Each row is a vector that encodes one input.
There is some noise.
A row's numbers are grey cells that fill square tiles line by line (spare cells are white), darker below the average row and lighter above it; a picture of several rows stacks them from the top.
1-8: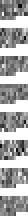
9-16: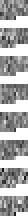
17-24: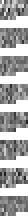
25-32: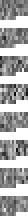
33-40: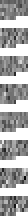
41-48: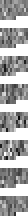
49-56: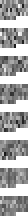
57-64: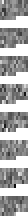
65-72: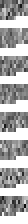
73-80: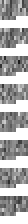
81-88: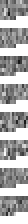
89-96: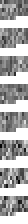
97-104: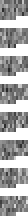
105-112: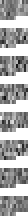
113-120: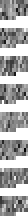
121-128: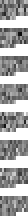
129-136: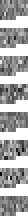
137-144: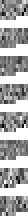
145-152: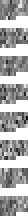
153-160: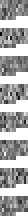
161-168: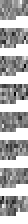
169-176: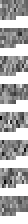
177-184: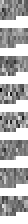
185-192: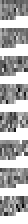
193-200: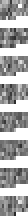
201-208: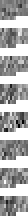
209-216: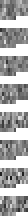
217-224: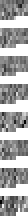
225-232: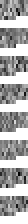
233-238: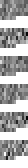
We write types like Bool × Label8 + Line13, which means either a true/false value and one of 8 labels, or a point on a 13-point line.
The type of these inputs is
Label8 × (Label8 × Label8 + Unit) + Line7.
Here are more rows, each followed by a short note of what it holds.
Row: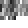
three labels (each one of 8)
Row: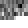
one of 8 labels
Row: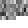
a point on a 7-point line
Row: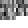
a point on a 7-point line
